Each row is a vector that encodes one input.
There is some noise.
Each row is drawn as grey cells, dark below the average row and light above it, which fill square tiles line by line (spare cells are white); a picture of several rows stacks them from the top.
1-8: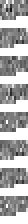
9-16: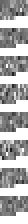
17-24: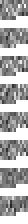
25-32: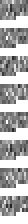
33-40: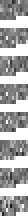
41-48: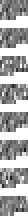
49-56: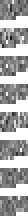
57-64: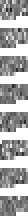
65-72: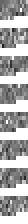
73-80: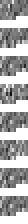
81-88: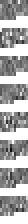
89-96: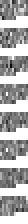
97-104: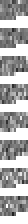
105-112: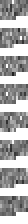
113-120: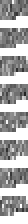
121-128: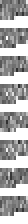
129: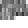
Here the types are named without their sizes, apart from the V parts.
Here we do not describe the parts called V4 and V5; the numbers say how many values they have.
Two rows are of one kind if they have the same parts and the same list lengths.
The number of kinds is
2.
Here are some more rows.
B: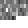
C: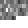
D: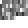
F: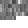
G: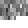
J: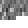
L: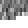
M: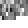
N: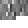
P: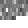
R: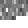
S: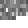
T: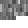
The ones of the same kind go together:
B, C, F, J, L, N, P, R, S, T
D, G, M

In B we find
a label, a true/false value and a value of V5.
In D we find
a value of V4 and a value of V5.
